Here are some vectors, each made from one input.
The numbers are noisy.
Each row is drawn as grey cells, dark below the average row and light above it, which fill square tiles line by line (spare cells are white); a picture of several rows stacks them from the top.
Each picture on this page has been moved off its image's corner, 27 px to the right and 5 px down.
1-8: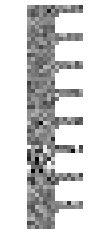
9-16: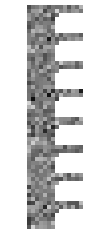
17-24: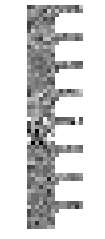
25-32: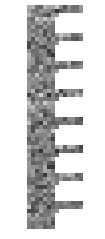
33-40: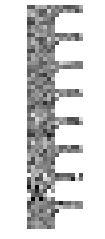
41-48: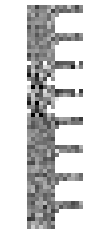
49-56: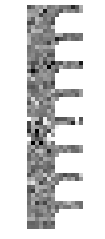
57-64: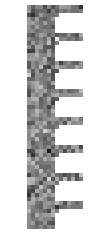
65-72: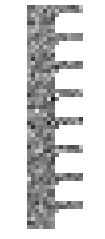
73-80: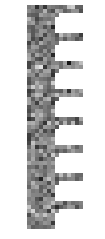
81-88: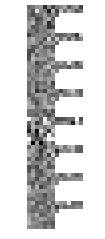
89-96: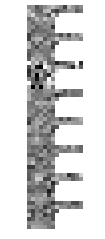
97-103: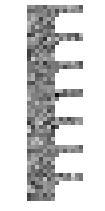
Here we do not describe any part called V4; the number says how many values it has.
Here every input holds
a list of up to two items, each a point on a 5-point line and a value of V4.
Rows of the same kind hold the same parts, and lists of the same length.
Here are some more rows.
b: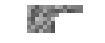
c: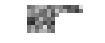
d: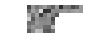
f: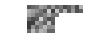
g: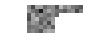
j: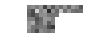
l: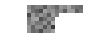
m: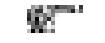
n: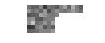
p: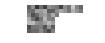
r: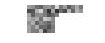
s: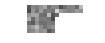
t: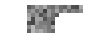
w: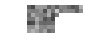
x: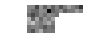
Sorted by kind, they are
b, g, j, l, n, p, r, x
c, d, f, s, t, w
m

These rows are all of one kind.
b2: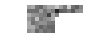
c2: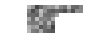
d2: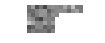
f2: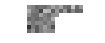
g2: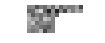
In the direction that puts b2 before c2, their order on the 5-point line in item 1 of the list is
f2, b2, c2, d2, g2.
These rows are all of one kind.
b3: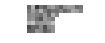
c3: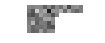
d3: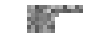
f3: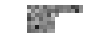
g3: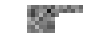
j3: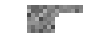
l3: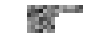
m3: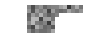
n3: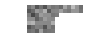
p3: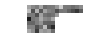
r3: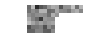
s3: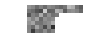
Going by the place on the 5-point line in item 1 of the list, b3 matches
g3, m3, r3 and s3.
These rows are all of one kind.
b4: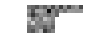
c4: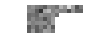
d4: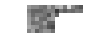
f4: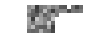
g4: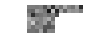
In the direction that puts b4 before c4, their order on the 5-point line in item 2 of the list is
b4, f4, c4, g4, d4.
